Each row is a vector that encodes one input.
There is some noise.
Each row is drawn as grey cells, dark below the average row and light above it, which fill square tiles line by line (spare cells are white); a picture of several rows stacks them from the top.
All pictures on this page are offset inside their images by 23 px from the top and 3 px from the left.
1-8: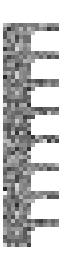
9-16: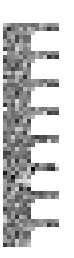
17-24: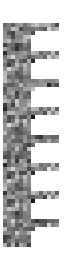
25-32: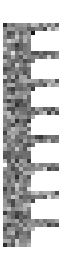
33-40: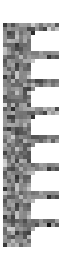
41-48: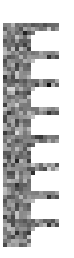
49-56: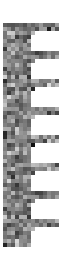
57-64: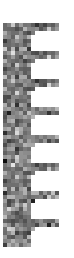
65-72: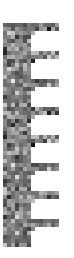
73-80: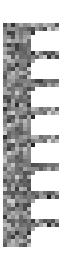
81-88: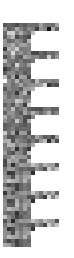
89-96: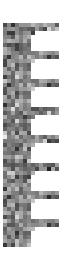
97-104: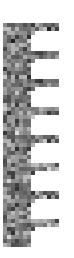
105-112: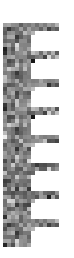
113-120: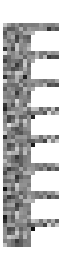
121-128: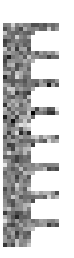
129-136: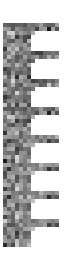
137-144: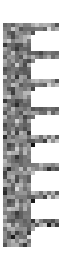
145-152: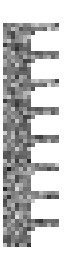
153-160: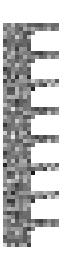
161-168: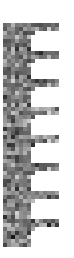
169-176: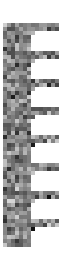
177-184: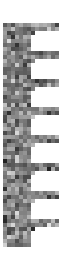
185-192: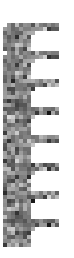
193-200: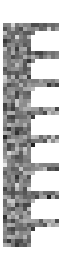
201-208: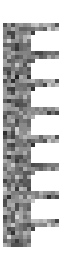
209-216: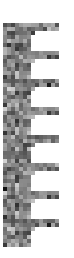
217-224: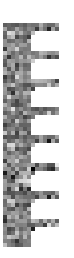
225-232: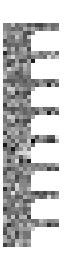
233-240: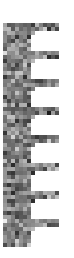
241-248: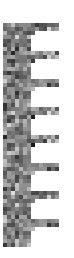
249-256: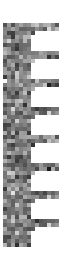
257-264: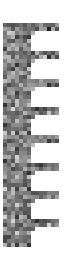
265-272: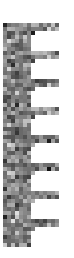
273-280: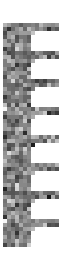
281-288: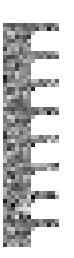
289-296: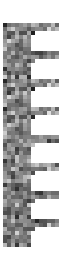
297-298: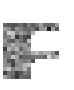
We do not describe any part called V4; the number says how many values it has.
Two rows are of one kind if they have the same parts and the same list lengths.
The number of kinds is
5.
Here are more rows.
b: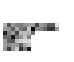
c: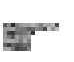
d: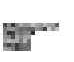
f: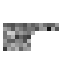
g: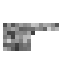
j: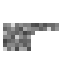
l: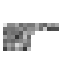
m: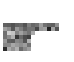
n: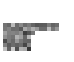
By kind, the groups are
b
c, d, g
f, m
j, n
l

